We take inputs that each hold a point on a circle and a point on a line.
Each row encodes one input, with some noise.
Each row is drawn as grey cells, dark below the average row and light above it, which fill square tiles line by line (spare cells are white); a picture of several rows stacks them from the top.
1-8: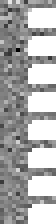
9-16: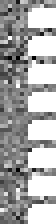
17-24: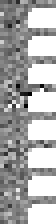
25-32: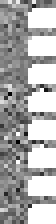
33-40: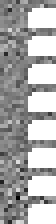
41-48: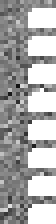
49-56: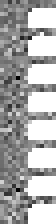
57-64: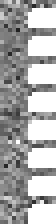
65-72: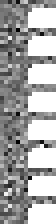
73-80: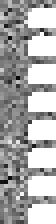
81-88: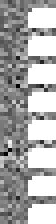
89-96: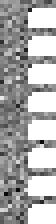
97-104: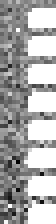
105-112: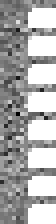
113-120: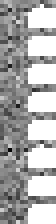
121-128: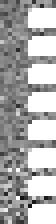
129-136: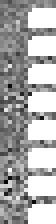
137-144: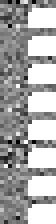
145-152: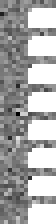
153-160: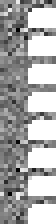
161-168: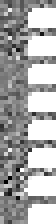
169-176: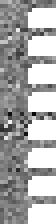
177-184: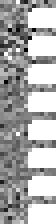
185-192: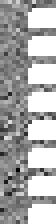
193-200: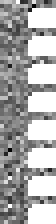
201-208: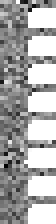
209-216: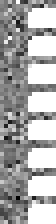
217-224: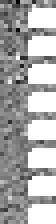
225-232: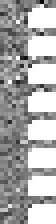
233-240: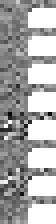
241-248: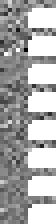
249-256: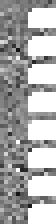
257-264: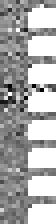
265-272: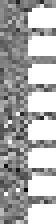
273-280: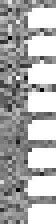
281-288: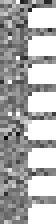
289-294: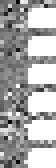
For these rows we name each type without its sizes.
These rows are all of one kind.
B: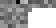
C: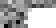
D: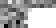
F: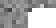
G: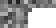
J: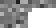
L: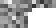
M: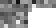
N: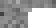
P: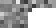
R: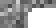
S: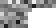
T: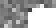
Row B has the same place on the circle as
C, L and R.
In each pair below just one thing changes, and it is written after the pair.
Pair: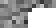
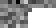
the place on the line
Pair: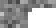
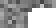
the place on the circle
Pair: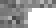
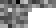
the place on the circle
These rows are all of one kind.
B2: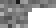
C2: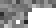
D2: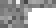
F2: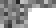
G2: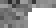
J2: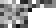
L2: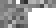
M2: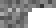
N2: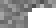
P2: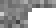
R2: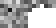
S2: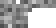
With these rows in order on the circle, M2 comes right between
B2 and F2.
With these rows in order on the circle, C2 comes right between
J2 and L2.
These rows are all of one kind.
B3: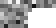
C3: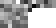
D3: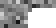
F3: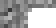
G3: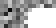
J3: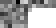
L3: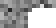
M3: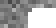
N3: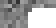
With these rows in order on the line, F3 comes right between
D3 and N3.
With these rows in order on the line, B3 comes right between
C3 and G3.
